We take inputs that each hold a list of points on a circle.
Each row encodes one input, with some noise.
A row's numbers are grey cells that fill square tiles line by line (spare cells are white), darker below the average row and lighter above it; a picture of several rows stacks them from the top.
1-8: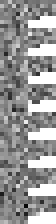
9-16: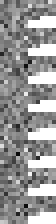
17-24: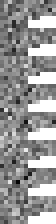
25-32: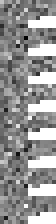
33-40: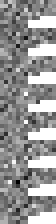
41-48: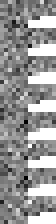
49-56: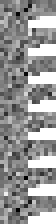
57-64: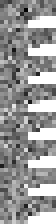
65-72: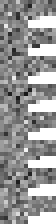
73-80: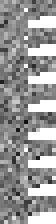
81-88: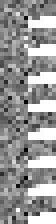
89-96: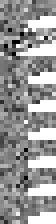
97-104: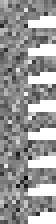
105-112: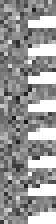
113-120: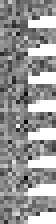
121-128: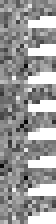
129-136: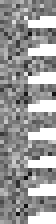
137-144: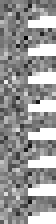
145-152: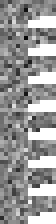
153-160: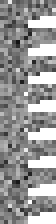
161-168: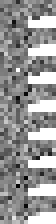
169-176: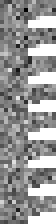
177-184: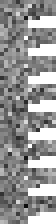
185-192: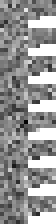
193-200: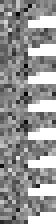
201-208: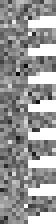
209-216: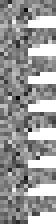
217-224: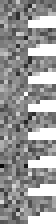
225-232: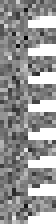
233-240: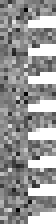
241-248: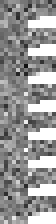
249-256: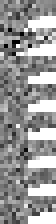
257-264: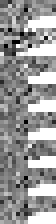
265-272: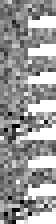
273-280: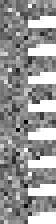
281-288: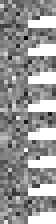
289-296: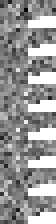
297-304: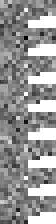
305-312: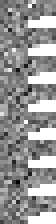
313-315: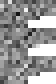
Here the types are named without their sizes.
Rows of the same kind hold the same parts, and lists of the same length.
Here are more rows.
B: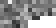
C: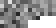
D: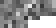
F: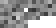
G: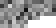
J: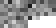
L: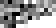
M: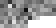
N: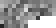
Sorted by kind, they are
B, C, D, F, N
G, J, M
L

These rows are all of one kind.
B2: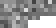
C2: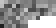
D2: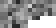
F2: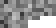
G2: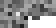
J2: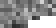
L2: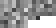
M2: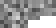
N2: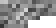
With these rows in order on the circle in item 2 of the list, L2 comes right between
B2 and D2.
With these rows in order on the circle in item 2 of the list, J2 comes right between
F2 and G2.
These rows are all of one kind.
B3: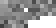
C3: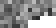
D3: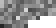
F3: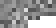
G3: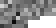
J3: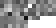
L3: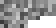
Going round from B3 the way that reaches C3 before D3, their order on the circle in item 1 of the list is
B3, F3, L3, J3, C3, G3, D3.
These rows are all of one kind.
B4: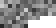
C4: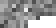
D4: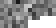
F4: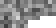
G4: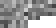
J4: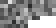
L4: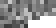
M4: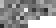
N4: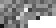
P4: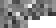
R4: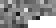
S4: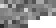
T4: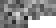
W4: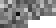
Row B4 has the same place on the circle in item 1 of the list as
M4, N4 and S4.
